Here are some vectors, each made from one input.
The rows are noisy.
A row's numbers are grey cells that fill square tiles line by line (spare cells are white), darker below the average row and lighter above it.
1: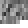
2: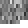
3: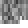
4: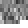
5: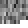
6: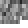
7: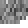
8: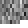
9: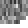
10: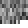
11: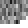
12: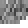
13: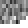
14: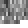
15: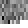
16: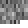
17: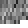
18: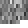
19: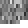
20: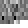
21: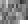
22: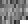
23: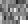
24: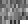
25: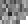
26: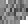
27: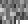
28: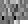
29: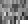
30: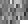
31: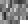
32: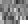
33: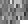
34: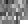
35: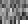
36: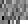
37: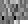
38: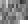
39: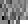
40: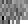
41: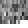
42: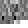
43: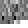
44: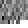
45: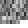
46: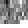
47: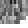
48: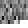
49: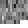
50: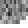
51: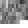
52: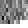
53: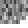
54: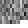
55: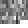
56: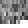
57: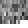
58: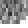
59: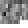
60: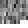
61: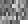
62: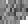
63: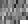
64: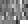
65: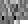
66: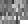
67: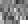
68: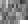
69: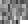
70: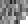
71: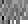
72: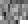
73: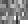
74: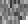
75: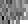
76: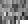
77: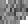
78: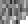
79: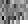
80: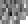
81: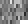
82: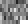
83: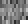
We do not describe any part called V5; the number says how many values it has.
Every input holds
a value of V5, together with a list of up to two points on a 6-point line.
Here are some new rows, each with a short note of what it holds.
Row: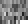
a value of V5, together with the empty list
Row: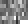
a value of V5, together with a list of two items
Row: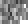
a value of V5, together with a list of two items
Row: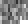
a value of V5, together with a list of two items
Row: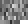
a value of V5, together with a list of one item
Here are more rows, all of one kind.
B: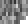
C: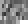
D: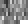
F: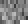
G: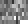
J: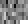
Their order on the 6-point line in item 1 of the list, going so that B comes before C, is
J, D, F, G, B, C.
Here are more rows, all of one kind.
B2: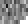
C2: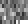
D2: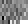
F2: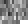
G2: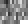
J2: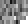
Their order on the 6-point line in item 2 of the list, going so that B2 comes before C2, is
B2, G2, C2, D2, J2, F2.
